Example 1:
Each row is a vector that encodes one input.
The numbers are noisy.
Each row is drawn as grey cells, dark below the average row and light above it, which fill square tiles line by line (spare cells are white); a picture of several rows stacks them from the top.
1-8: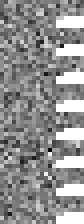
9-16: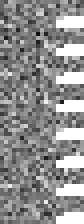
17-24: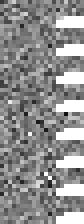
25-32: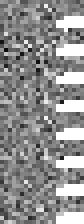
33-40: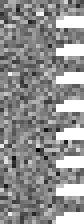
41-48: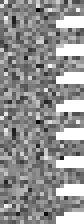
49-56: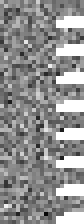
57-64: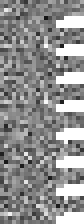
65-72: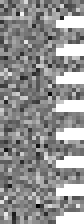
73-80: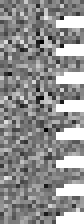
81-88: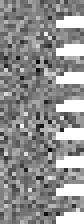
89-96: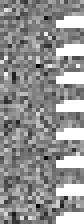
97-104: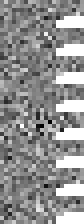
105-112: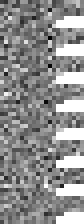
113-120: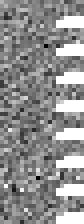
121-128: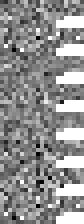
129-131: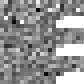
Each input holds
a point on an 18-point line.
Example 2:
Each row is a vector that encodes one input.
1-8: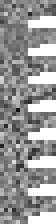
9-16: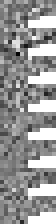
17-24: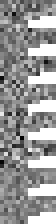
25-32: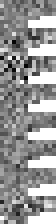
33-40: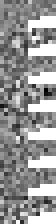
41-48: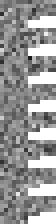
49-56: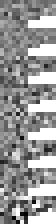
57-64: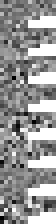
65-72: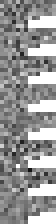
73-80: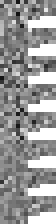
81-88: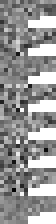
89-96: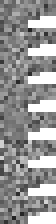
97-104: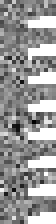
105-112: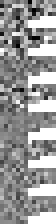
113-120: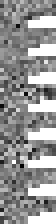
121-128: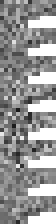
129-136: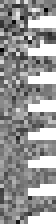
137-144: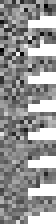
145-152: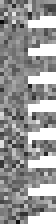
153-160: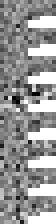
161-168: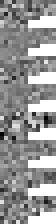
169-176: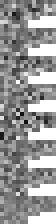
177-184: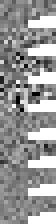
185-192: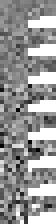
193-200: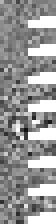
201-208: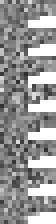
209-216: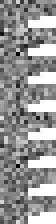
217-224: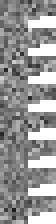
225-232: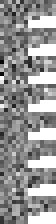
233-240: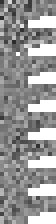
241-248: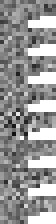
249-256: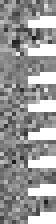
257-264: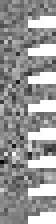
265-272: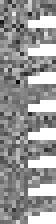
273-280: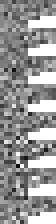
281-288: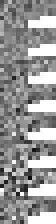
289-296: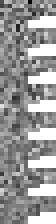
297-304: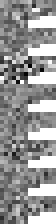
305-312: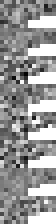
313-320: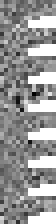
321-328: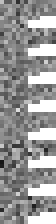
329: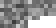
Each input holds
four true/false values.
